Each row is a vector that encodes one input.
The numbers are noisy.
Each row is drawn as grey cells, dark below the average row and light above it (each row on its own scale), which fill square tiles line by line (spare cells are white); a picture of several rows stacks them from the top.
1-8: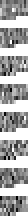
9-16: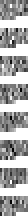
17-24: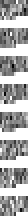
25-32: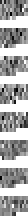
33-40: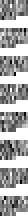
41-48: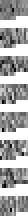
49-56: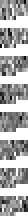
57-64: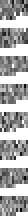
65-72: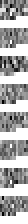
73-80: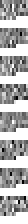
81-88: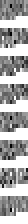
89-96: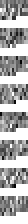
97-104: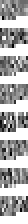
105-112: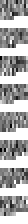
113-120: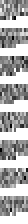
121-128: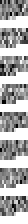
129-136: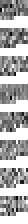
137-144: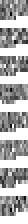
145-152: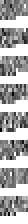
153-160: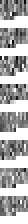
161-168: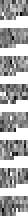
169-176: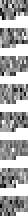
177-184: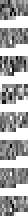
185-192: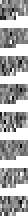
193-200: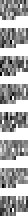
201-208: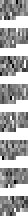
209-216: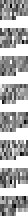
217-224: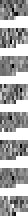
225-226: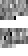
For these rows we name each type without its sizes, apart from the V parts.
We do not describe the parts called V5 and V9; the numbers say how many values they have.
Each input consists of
either a fixed value, or a node of a tree, three true/false values, a value of V5 and a value of V9.
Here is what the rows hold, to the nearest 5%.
About 5% of them hold a fixed value. The rest hold a node of a tree, three true/false values, a value of V5 and a value of V9.
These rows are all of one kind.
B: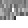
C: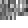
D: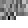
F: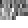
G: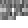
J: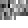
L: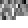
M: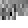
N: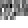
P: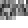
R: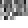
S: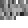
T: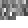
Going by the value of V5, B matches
J and T.
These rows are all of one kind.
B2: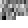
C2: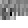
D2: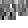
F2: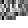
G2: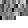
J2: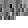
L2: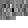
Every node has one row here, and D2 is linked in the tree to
C2.
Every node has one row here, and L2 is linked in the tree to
F2.
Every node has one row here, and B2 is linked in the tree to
C2, F2 and G2.
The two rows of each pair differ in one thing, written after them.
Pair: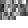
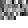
the value of V5
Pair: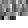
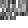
the value of V9
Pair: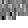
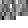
one of the three true/false values
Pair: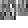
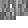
the node of the tree
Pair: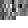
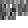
the value of V9
